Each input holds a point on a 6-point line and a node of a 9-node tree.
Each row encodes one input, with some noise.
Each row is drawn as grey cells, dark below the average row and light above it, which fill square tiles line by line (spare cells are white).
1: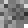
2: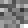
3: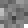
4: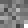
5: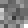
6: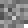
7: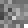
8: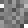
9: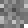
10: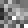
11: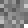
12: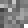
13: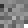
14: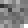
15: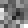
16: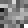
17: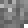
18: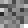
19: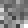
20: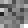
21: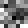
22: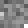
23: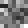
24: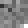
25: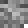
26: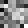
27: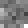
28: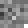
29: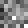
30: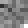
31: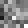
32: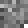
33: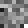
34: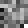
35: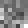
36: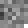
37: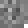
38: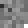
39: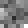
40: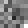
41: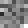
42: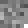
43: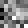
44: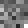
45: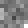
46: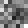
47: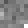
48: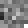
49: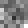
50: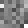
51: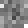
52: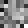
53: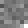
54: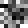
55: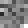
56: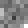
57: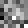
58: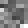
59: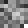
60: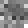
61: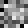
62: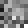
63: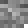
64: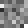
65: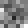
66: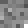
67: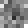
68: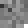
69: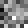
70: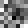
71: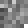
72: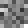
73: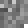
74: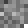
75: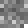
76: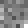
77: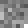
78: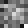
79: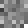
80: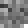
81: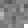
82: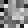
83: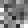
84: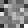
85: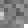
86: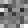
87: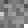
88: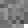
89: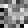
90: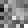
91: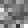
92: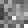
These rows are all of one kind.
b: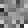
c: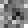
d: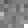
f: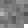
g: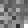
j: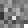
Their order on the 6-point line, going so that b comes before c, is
j, f, g, d, b, c.
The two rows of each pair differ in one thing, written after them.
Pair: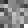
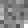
the place on the 6-point line
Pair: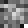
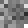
the node of the tree
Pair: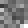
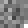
the node of the tree
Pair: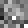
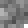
the node of the tree
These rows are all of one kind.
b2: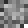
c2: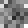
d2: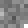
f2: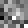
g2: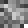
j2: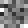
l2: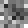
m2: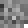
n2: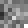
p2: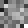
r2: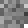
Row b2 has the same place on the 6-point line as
c2, g2, m2 and r2.
